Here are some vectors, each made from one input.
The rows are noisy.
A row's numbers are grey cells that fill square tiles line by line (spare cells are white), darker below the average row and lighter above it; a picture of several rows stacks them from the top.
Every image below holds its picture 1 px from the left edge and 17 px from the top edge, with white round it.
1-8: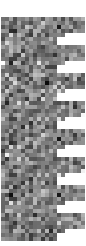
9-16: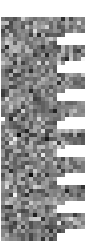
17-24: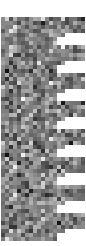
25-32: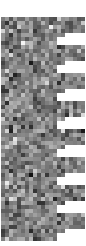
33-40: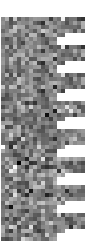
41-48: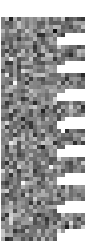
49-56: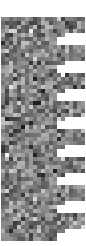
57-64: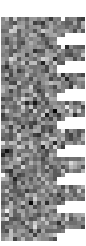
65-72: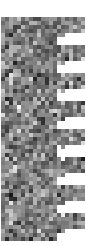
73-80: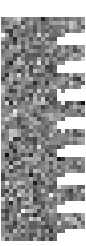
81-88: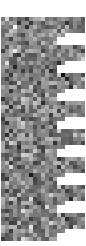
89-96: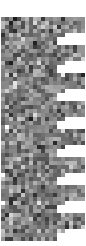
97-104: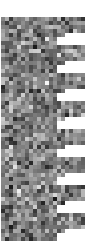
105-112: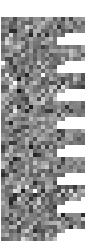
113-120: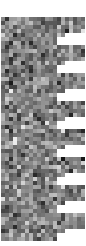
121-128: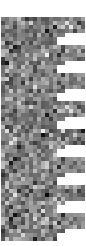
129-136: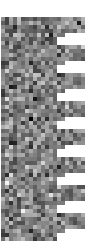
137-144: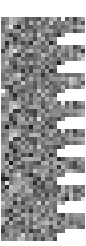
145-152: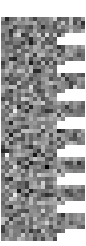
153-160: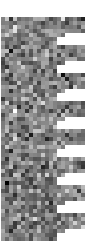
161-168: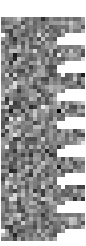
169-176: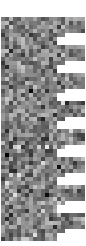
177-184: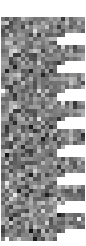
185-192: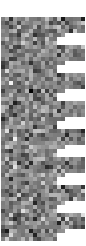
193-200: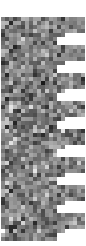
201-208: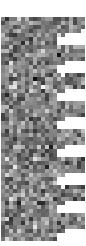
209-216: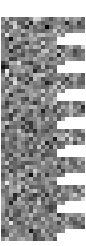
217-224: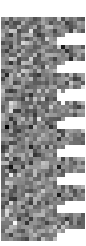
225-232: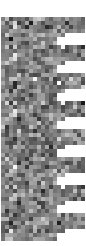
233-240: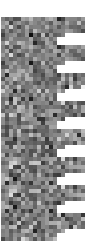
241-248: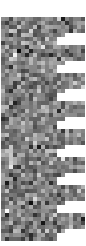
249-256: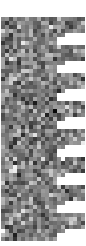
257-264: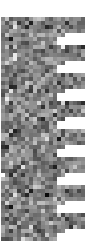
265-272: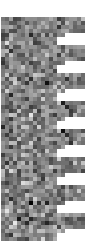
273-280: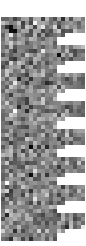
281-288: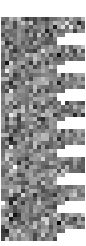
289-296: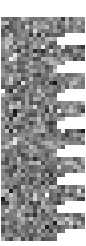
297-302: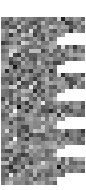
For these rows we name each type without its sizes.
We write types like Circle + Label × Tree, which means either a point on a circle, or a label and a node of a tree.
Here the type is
Bool × Bool × Bool + Line + Tree.
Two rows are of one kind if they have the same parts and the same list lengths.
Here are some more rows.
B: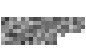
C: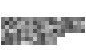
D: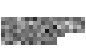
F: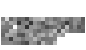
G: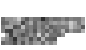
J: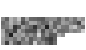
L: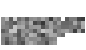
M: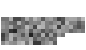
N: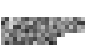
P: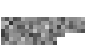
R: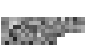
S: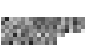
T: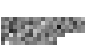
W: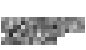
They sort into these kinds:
B, D, G, J, N, R, S, W
C, F, L
M, P, T

